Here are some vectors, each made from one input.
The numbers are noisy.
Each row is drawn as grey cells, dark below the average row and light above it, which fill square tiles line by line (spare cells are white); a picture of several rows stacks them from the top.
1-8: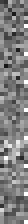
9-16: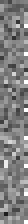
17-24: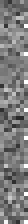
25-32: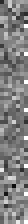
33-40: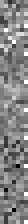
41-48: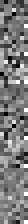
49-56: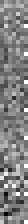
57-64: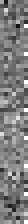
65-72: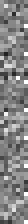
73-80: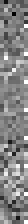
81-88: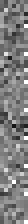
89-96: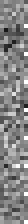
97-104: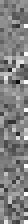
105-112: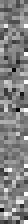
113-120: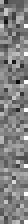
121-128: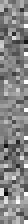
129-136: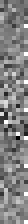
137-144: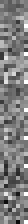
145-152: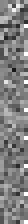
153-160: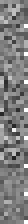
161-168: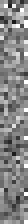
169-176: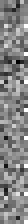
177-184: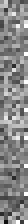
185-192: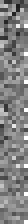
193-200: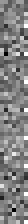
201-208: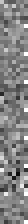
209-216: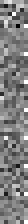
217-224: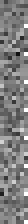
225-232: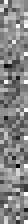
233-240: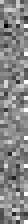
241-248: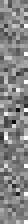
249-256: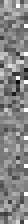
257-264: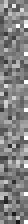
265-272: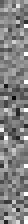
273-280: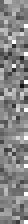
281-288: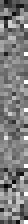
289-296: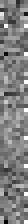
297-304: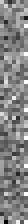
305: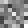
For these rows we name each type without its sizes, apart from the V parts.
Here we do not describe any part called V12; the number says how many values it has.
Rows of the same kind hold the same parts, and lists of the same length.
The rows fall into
3 kinds.
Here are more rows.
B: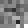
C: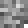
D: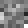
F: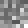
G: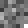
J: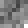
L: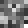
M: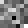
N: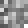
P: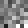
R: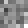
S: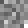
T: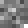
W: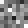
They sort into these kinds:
B, F, J, P, R
C, N, S
D, G, L, M, T, W

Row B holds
a point on a line and a value of V12.
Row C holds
a point on a circle, a point on a line and a true/false value.
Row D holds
a label.
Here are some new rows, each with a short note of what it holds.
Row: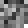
a label
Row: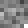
a label
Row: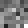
a label
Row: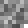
a point on a circle, a point on a line and a true/false value
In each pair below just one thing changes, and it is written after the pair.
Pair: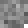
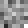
the place on the circle
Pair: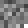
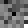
the place on the line
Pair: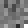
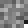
the true/false value
